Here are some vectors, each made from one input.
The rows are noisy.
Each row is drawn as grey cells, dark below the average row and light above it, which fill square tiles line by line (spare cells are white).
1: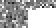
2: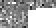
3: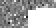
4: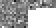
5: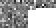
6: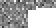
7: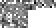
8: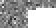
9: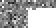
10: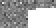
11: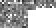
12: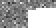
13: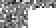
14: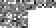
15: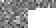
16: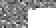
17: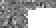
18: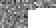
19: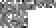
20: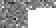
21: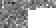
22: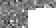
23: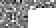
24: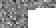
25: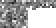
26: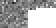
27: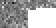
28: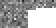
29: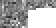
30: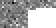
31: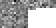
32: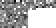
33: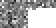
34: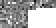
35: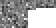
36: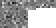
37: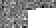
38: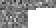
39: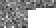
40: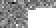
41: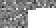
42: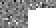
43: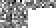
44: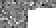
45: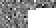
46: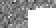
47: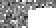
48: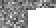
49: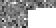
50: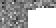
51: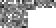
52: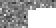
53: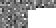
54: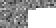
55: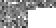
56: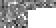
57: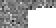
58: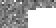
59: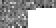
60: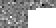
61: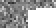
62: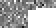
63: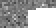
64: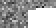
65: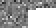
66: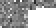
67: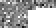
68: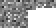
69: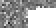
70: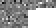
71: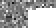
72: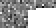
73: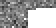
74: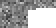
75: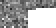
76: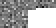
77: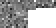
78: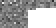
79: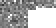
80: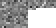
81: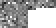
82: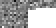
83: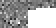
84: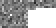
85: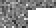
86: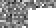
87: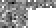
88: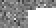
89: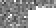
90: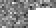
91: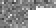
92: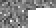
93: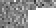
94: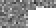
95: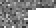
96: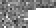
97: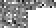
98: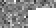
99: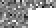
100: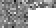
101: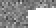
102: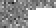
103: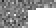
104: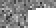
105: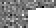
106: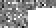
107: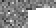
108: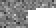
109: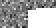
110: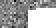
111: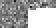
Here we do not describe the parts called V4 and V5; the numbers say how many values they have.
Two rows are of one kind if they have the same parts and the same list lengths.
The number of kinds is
2.
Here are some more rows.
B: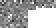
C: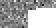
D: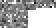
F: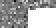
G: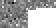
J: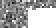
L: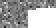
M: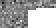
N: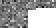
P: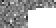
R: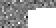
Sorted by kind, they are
B, C, D, G, J, L, P, R
F, M, N

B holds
a point on a 6-point line and a value of V5.
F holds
a true/false value and a value of V4.
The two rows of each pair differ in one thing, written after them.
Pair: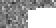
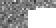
the value of V5
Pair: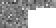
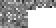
the place on the 6-point line
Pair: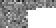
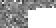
the place on the 6-point line
